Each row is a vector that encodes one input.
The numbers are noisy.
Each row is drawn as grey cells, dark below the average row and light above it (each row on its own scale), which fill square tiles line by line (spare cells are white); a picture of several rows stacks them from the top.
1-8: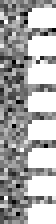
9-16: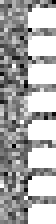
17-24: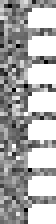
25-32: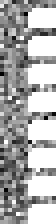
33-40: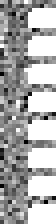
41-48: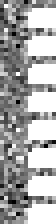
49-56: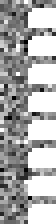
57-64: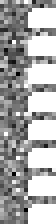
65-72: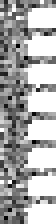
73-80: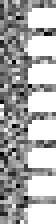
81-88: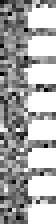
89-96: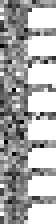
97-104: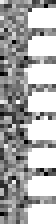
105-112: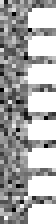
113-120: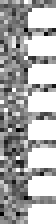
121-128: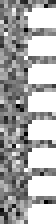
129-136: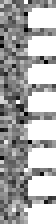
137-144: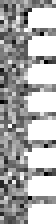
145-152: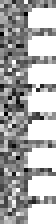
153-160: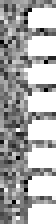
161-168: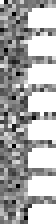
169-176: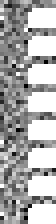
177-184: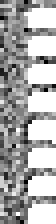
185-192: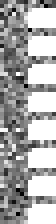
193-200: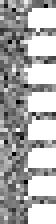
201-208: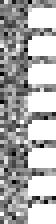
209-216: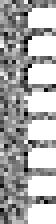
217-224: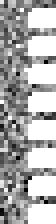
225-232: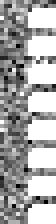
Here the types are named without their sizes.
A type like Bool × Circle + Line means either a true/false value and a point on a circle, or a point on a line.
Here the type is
Bool × Label.
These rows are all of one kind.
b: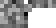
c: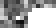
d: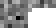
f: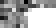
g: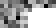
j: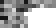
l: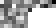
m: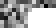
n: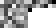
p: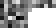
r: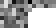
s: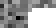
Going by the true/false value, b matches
c, l and n.
